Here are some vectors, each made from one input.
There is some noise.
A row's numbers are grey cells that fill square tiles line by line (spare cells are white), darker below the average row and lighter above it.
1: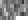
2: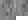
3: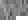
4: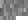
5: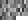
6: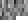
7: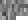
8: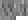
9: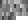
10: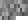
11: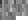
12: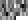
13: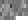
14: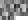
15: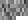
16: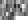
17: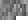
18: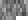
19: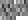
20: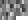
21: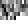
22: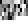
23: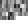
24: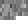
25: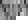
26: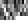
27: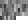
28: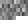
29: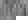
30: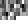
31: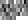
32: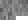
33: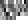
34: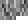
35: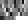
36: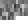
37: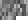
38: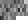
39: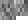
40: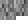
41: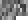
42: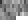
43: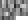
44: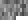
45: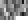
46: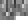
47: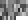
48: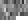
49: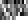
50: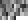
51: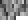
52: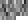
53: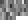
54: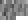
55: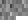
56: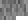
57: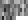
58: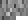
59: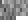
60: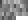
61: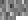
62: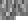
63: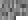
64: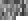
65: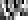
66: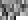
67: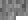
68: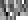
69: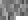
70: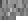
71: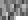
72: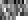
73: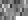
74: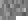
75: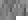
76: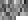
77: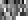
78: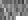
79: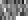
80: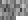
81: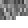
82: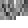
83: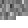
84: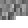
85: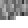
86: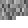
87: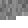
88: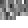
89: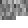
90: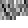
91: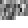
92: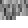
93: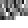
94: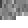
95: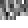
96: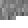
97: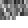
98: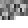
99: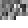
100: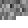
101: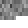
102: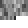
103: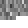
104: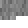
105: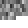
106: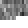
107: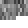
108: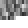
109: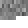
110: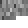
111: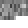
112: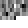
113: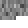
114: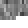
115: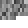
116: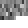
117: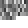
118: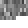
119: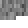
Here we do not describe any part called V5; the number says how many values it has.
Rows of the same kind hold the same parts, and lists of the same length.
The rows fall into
3 kinds.
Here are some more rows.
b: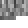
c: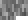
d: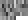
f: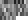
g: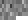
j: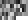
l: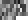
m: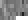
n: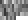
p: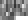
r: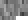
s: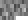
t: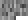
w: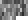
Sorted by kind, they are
b, n, p
c, d, f, l, m, r, s, t, w
g, j

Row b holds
two values of V5.
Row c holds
a point on a 6-point line and a value of V5.
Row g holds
a point on a 4-point line.
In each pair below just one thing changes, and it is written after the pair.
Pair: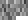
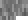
the value of V5
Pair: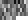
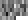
the place on the 6-point line
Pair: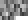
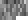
the value of V5
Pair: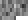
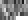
the value of V5
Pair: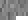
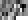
the value of V5
